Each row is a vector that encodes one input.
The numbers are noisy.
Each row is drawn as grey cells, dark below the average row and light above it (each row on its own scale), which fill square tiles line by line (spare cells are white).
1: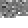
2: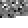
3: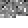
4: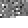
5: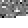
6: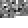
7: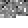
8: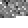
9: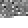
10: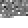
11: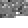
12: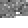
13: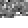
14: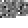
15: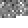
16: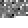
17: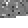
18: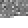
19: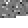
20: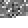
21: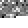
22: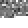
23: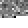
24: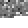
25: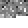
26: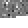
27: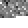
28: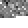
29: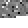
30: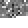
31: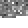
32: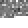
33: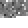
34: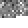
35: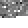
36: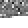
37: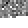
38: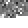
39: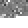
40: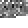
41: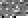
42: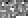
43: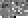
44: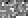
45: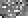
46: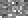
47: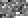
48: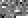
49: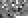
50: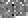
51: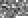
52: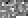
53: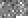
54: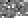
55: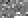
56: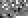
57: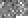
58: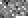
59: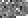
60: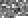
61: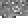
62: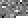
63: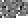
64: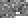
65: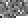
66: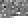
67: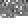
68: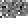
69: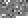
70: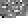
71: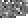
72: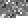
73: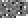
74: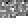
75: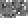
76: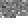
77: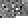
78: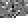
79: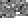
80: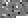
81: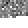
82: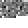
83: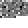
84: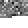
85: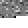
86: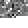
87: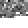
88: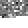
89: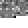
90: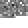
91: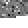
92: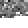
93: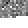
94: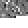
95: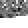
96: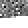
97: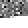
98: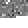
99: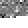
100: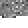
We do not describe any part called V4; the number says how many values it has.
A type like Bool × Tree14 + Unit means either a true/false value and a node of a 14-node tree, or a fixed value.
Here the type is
Bool × Line5 × (Line5 + V4) + Label5.
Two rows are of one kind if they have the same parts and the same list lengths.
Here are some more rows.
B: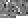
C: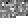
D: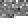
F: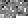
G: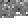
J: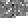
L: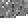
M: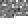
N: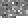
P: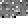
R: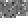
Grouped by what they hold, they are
B, J, L, N, P
C, F
D, G, M, R

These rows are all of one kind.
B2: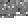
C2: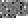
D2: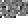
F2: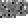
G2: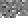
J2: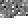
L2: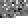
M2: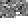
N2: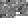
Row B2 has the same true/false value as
G2 and J2.
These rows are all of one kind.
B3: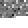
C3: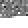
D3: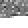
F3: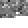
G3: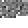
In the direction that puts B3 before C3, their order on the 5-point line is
B3, F3, D3, C3, G3.
